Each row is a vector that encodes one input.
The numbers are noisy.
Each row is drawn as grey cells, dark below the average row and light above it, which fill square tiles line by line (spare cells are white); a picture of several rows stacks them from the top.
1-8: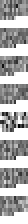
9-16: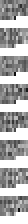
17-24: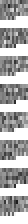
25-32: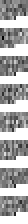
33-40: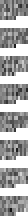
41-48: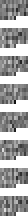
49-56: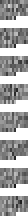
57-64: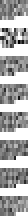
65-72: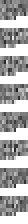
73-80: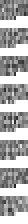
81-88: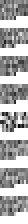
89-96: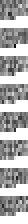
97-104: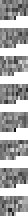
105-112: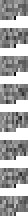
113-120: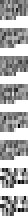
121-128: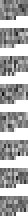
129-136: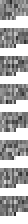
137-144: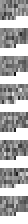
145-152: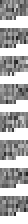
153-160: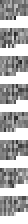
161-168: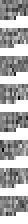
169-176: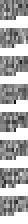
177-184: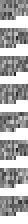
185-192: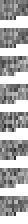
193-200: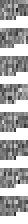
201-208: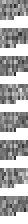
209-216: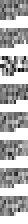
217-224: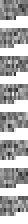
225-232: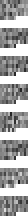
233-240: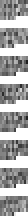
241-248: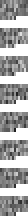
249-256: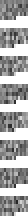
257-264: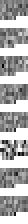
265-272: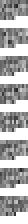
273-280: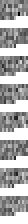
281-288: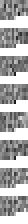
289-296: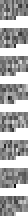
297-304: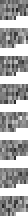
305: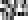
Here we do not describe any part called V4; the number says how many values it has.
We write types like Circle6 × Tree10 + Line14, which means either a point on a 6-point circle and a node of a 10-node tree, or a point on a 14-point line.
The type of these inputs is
List2(Label12 × V4).
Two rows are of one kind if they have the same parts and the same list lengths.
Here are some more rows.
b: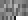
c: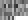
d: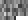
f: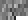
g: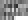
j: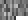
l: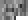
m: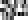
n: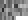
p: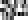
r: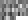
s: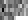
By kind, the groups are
b, d, f, j, l
c, g, n, r, s
m, p

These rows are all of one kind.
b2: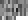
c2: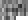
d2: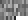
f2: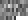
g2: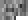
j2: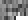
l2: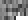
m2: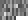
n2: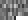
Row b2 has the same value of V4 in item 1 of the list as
d2, f2 and m2.
